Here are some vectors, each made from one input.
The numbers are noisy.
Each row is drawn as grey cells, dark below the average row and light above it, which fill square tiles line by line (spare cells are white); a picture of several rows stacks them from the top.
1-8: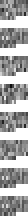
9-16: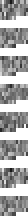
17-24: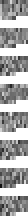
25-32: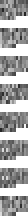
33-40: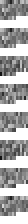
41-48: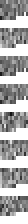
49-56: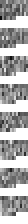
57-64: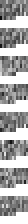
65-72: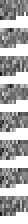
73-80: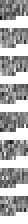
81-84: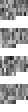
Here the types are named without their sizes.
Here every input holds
a point on a line.
